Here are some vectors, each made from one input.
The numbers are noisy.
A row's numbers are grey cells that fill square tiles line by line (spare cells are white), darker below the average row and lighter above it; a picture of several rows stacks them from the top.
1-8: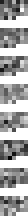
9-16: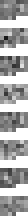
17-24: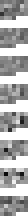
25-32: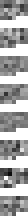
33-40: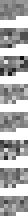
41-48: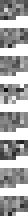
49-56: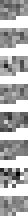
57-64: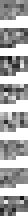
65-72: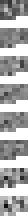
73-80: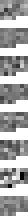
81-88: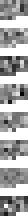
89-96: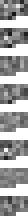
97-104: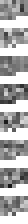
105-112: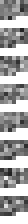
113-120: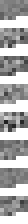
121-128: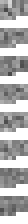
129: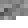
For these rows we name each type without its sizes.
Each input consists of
a point on a line and a true/false value.
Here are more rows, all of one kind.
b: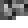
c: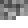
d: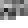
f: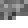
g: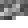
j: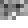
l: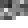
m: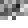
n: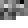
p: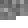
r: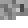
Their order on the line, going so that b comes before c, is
b, g, l, d, f, r, p, m, n, j, c.
